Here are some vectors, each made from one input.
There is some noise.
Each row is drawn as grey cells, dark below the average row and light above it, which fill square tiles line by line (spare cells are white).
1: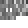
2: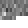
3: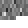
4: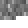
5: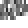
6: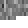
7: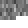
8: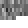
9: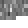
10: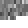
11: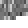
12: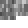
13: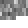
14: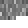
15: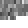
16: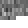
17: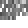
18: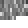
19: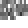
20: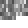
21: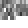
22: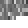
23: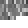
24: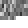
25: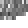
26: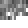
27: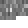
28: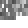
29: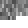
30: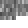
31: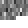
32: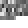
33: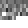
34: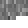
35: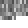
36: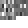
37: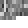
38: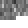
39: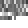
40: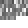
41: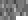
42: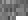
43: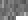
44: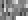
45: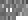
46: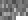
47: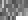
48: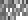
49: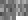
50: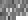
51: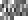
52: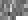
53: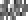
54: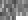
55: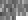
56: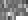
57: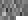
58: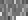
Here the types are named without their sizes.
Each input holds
a point on a line.
